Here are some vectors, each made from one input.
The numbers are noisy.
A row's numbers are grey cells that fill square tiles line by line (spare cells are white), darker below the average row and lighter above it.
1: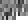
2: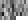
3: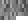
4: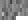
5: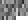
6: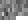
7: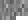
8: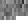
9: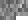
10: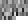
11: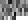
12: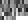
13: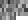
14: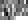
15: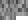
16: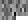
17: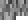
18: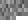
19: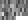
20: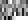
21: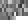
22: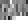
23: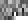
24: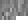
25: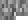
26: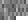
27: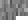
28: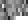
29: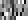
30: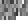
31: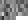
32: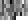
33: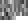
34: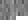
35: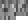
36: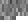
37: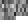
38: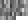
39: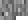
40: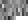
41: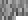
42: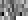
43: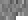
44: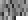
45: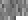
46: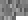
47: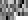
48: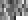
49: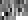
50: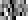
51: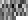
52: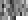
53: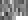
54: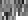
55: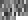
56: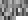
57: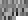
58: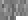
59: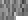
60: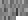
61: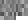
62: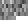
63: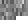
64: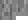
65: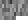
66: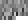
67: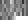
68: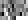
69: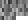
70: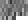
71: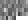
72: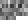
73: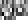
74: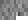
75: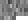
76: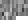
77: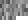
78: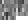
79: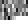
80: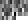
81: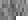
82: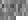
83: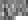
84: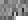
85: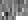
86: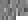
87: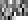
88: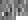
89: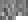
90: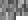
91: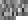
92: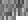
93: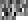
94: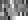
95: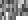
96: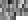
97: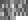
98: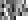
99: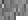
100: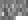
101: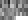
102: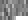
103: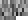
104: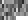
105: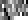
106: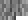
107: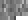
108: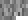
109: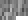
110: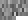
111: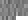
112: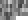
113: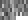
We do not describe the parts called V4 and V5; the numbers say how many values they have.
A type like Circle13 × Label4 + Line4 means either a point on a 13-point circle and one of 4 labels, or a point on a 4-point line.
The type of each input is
(Bool × Label6 + V5) × V4.
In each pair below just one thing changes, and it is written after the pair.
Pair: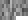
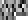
the value of V4
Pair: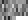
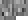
the value of V5
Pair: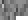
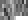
the value of V4
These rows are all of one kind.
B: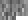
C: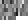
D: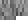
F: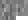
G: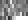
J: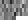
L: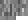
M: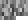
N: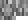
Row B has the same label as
G and N.
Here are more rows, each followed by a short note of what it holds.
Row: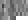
one of 6 labels, a true/false value and a value of V4
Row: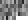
a value of V4 and a value of V5
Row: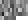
a value of V4 and a value of V5
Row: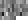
a value of V4 and a value of V5
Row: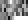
a value of V4 and a value of V5
